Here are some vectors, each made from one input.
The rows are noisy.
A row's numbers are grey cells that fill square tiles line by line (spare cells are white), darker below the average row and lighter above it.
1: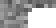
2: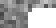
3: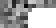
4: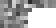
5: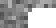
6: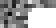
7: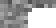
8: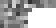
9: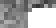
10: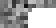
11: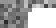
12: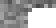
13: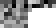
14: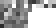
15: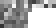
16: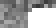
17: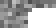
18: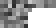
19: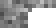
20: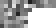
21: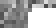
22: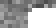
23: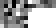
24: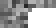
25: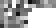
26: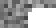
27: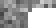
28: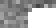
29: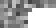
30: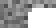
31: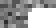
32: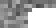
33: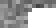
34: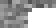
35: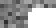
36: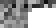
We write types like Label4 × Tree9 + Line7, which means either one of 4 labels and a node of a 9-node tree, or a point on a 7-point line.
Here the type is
Line3 × Line3 + Line4.
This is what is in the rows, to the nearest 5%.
About 50% of them hold a point on each of two 3-point lines. The rest hold a point on a 4-point line.
